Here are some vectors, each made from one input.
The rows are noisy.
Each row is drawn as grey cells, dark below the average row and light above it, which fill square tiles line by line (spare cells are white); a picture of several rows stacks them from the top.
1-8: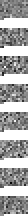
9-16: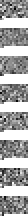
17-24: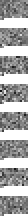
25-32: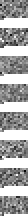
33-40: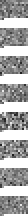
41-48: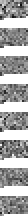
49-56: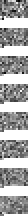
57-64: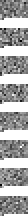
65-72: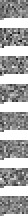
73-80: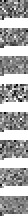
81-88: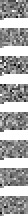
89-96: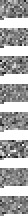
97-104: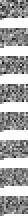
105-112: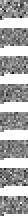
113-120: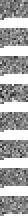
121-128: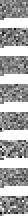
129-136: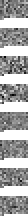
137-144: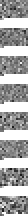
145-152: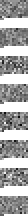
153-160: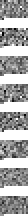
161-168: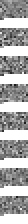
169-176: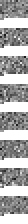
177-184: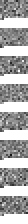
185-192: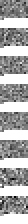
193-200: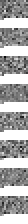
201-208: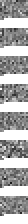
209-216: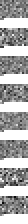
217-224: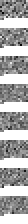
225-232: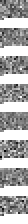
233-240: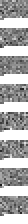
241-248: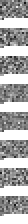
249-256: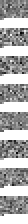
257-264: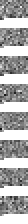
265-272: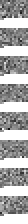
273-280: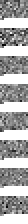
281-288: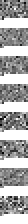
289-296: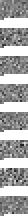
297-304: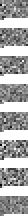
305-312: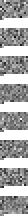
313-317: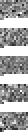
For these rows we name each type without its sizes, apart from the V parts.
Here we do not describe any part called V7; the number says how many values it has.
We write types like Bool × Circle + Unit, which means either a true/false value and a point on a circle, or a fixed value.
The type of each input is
Bool × (Line + V7) × V7.
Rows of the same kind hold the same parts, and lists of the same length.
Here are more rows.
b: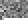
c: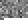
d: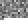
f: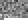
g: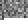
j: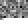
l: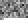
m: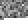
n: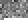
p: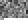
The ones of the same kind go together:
b, c, m
d, f, g, j, l, n, p

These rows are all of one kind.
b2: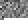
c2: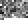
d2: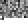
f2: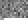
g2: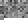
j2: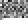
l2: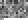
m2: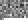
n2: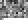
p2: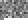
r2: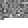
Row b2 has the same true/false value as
f2 and m2.
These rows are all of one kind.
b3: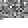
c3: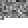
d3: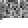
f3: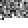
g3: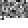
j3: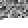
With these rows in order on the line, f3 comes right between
b3 and j3.
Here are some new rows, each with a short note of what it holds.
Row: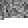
a point on a line, a true/false value and a value of V7
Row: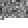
a point on a line, a true/false value and a value of V7
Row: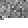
a true/false value and two values of V7
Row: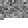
a point on a line, a true/false value and a value of V7
